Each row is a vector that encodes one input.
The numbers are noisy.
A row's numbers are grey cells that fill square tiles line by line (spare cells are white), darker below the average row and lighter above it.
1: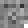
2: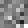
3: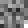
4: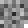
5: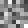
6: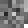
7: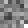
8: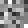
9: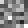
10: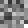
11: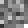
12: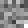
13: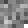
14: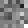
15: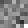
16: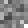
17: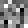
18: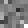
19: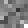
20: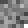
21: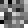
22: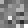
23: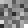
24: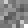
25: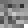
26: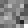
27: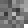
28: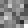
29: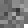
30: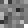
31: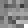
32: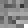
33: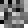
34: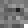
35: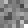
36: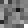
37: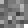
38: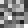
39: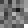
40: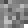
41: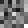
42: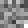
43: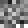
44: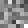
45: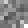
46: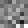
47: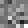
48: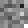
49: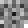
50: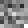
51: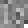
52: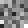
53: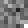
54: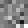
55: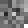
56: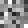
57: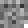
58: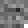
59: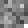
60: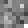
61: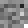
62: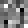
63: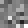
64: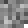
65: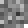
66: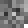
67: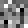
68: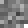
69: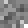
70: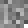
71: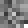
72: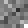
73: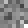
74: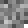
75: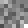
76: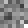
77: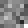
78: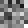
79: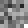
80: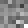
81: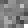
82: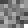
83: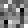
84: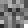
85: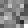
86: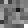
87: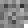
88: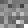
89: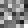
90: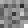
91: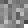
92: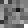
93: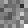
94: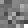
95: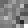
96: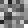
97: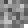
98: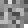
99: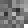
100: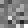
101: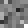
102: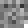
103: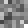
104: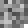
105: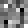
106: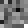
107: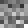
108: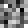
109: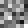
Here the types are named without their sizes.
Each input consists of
either a point on a circle, or a fixed value.
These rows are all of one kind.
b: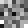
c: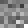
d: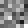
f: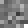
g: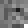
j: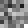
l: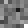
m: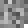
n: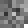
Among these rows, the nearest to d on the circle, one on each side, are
f and m.
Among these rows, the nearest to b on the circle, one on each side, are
j and l.
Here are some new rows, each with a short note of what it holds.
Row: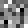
a fixed value
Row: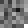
a point on a circle
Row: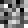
a fixed value
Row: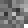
a point on a circle
